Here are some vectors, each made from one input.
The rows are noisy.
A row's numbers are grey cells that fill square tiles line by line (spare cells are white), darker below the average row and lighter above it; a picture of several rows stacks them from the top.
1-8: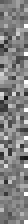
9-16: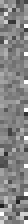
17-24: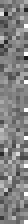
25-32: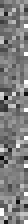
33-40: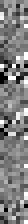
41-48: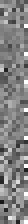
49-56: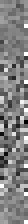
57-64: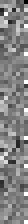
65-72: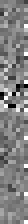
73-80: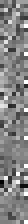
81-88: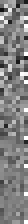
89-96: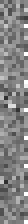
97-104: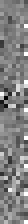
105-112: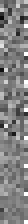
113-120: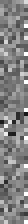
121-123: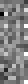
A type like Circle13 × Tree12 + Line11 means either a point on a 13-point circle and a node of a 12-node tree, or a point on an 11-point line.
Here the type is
List2(Line6).
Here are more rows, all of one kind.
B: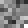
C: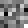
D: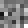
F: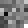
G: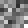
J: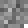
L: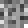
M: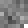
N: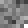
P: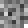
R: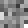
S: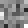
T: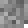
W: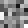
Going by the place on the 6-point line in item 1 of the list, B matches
C, F and N.
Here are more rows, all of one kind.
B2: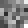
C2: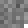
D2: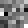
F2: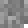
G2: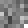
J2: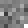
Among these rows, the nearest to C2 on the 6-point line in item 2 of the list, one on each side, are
B2 and D2.
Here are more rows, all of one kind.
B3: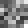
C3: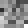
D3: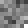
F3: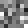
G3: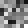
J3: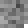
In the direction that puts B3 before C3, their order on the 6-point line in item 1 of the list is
F3, D3, G3, B3, J3, C3.
